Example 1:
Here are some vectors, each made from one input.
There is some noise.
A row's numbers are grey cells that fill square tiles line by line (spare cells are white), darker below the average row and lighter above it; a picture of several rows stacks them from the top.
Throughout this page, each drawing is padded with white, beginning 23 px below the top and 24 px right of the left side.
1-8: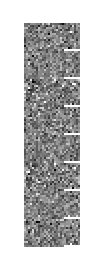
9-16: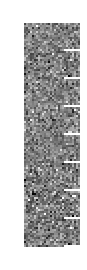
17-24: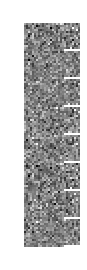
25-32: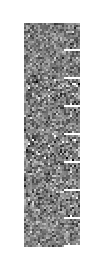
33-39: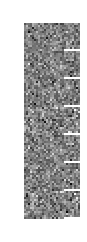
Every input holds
one of 4 labels and a point on a 6-point line.
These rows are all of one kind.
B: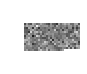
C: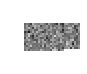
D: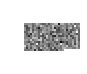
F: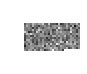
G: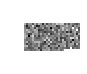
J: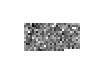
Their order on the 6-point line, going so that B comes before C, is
J, G, D, B, C, F.
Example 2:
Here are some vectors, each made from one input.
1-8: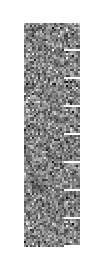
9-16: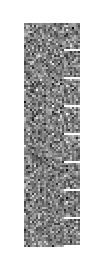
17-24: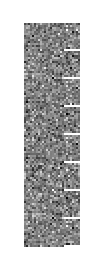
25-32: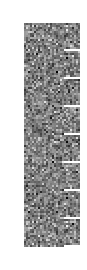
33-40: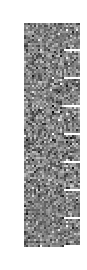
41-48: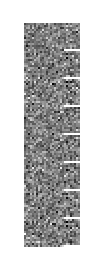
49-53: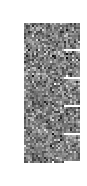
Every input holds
a point on a 5-point line and a true/false value.
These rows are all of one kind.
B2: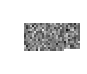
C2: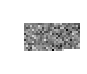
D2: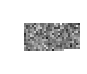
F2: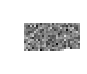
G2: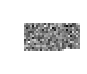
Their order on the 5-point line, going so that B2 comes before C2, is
G2, F2, B2, D2, C2.
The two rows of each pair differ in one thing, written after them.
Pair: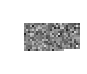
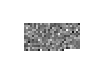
the true/false value
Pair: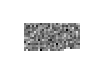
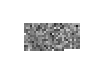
the true/false value
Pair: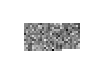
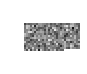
the true/false value
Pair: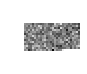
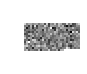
the place on the 5-point line
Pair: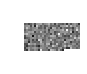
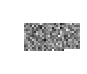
the place on the 5-point line
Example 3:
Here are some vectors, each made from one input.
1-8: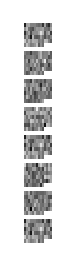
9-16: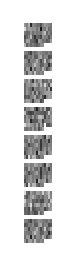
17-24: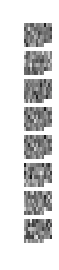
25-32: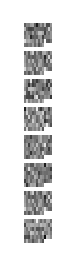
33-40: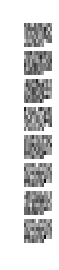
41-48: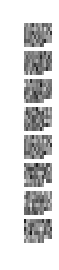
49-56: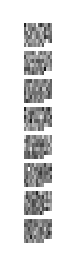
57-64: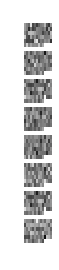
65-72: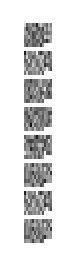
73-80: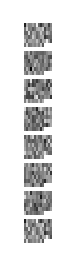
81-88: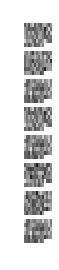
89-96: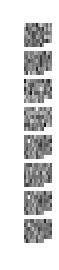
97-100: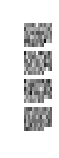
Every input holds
either a point on an 11-point circle, or a fixed value, or three true/false values.
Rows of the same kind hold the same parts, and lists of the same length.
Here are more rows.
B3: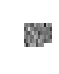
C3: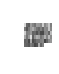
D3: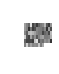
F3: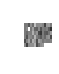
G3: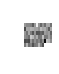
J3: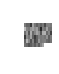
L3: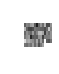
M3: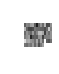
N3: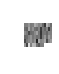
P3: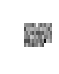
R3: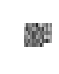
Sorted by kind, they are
B3, F3, J3, N3
C3, G3, L3, M3, P3, R3
D3

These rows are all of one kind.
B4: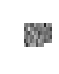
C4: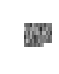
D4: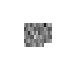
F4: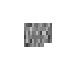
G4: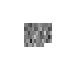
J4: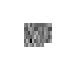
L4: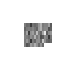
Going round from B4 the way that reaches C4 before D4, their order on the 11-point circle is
B4, C4, F4, L4, G4, J4, D4.
